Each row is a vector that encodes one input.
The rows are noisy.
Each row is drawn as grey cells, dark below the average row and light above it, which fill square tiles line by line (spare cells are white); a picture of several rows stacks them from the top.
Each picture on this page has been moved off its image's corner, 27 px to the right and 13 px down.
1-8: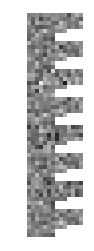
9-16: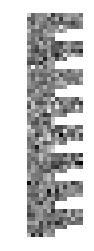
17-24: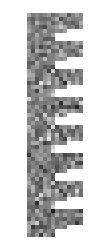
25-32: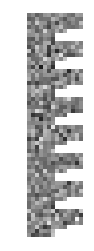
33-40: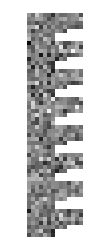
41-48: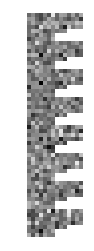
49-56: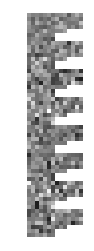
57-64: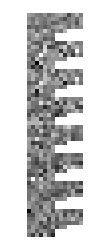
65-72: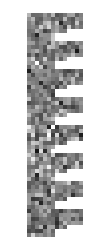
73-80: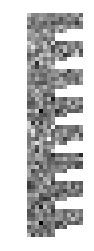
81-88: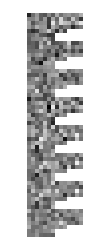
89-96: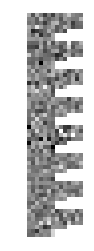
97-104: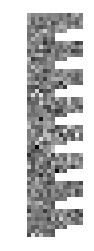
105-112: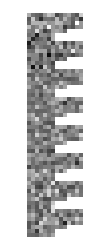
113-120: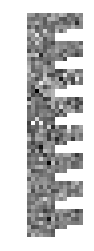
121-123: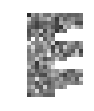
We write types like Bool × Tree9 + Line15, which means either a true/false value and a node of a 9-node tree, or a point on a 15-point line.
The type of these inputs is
(Bool × Bool × Bool + Unit) × Line8 + Line6.
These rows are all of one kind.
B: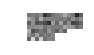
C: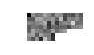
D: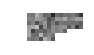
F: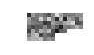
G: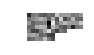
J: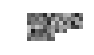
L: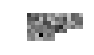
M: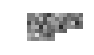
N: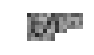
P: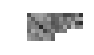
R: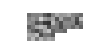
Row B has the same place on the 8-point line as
D, J, N and P.
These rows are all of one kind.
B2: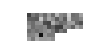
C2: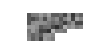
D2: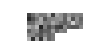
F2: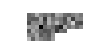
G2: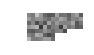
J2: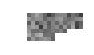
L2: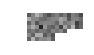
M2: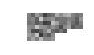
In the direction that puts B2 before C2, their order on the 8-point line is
L2, G2, J2, F2, M2, D2, B2, C2.
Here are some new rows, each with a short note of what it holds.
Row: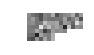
a point on a 6-point line
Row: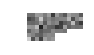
a point on an 8-point line and three true/false values
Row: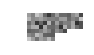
a point on an 8-point line and three true/false values
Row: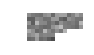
a point on an 8-point line
